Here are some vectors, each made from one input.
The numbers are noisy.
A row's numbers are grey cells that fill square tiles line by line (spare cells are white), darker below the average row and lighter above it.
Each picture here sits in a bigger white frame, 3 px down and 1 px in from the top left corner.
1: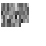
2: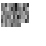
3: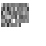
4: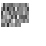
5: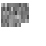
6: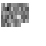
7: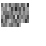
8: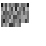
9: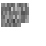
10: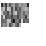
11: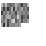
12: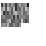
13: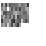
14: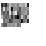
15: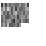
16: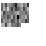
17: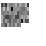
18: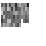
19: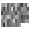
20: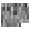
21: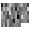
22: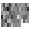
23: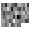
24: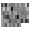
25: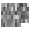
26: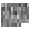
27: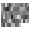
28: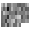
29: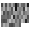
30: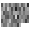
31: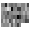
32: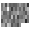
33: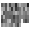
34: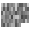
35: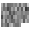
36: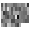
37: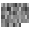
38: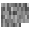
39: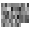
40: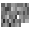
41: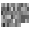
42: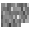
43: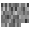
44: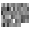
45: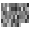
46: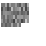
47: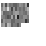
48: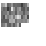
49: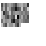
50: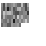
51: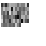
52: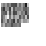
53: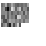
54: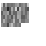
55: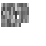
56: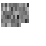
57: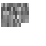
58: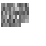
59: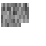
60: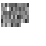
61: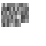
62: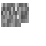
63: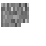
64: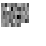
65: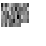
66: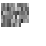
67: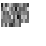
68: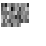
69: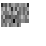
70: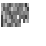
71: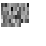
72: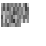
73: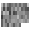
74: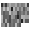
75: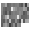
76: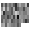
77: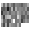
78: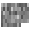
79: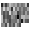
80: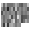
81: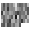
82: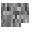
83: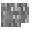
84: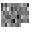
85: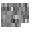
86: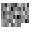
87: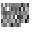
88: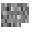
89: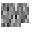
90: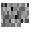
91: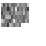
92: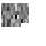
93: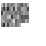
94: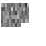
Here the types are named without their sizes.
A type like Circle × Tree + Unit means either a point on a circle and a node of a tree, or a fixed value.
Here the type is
Bool × Tree × Tree.
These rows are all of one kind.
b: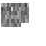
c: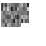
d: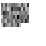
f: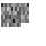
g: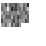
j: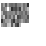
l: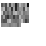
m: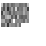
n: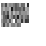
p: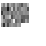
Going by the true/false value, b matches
m and p.
